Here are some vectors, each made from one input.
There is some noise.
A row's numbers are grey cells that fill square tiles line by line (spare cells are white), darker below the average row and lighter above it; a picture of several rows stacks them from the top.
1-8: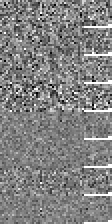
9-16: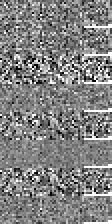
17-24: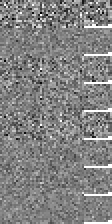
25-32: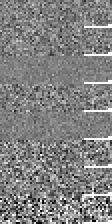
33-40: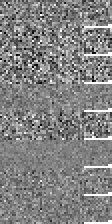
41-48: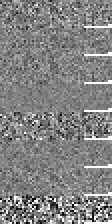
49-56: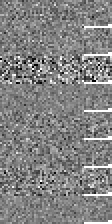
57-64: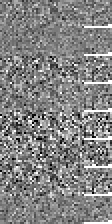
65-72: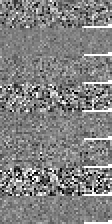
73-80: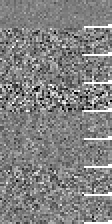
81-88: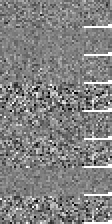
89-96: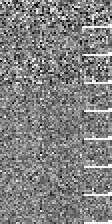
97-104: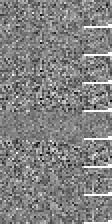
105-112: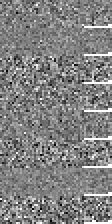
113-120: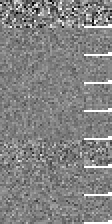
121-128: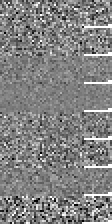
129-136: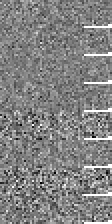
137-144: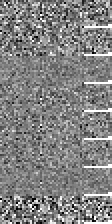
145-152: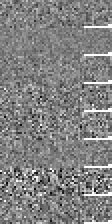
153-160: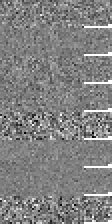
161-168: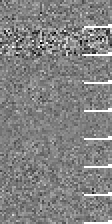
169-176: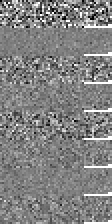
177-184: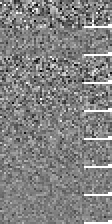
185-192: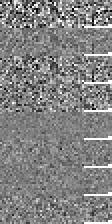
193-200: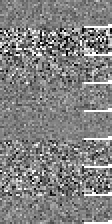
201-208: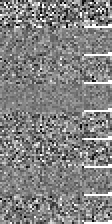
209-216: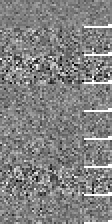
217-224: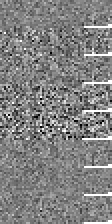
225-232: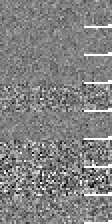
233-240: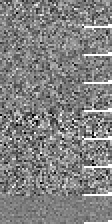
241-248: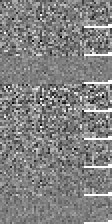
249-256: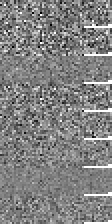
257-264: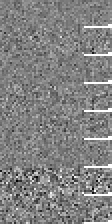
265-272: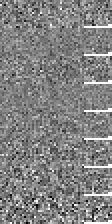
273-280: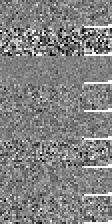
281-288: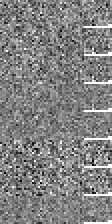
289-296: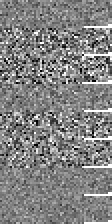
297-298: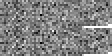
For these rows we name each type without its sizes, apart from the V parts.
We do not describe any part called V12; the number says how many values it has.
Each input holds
a point on a line and a value of V12, together with either a point on a circle, or a fixed value.
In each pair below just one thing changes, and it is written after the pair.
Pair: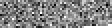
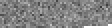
the value of V12
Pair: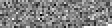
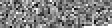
the place on the line
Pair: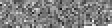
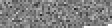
the value of V12
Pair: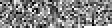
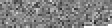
the place on the circle
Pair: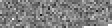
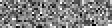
the place on the circle
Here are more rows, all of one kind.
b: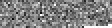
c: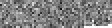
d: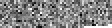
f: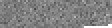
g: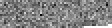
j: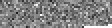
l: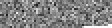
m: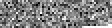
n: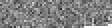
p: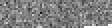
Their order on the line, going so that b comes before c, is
l, g, f, p, m, j, b, d, c, n.
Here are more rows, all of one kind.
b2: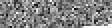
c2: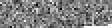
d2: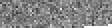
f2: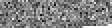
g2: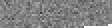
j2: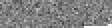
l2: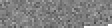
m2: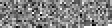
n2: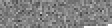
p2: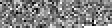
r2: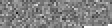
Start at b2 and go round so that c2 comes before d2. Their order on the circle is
b2, j2, n2, c2, r2, m2, f2, d2, g2, l2, p2.
